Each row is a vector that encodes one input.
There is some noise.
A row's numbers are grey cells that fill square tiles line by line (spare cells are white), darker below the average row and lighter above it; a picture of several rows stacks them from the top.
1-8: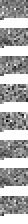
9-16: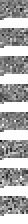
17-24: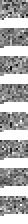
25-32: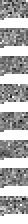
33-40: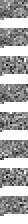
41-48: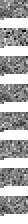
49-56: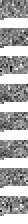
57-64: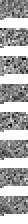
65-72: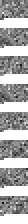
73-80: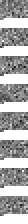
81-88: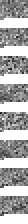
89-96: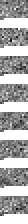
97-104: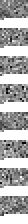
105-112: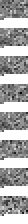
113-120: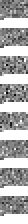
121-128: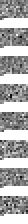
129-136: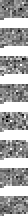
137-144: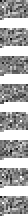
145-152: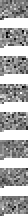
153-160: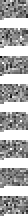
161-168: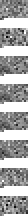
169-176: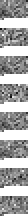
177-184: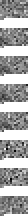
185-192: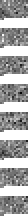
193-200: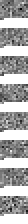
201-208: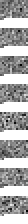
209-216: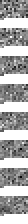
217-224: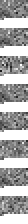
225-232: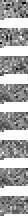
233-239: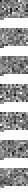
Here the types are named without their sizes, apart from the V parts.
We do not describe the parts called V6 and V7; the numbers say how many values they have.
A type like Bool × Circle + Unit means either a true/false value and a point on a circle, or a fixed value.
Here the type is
Bool × Line × V7 + List(V6) × Tree.
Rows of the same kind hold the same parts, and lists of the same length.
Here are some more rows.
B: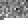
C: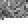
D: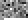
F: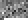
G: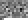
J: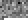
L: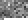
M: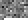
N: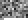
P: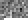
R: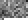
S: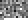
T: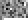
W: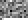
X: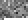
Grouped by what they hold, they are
B, F, J
C, L, R, X
D, N, S, T, W
G, M, P

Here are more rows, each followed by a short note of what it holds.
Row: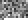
a point on a line, a true/false value and a value of V7
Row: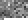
a node of a tree, together with the empty list
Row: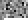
a point on a line, a true/false value and a value of V7
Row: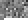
a node of a tree, together with a list of one item
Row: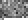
a node of a tree, together with the empty list
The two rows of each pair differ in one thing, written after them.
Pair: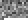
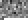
the value of V6 in item 2 of the list
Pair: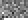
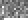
the value of V6 in item 1 of the list
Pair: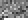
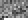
the value of V6 in item 2 of the list
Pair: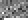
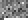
the value of V6 in item 2 of the list
